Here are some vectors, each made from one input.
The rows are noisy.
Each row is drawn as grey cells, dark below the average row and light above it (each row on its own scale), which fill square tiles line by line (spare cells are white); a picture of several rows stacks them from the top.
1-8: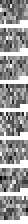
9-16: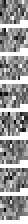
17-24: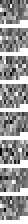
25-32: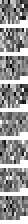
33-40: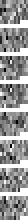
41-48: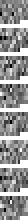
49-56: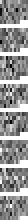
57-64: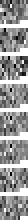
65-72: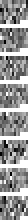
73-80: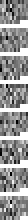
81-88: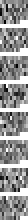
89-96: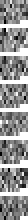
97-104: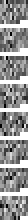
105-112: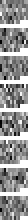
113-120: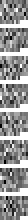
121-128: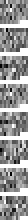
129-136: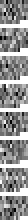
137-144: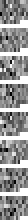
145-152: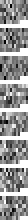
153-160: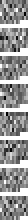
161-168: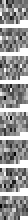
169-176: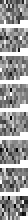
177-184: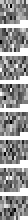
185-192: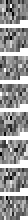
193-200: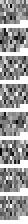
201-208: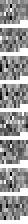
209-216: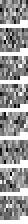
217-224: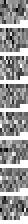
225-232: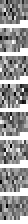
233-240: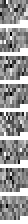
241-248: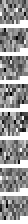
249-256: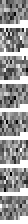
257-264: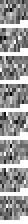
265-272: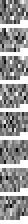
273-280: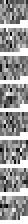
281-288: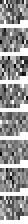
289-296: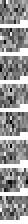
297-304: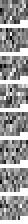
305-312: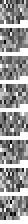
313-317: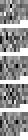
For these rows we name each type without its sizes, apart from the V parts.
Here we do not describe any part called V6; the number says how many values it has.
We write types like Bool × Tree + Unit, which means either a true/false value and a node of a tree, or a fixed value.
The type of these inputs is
List(Bool × V6).
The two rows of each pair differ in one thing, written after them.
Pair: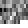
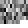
the true/false value in item 1 of the list
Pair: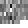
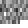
the true/false value in item 1 of the list
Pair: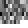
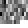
the value of V6 in item 2 of the list
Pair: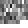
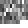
the value of V6 in item 2 of the list
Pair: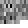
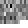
the value of V6 in item 2 of the list
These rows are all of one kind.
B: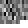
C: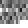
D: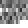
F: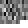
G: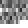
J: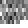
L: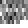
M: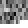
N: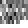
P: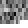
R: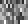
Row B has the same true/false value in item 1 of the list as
F and R.
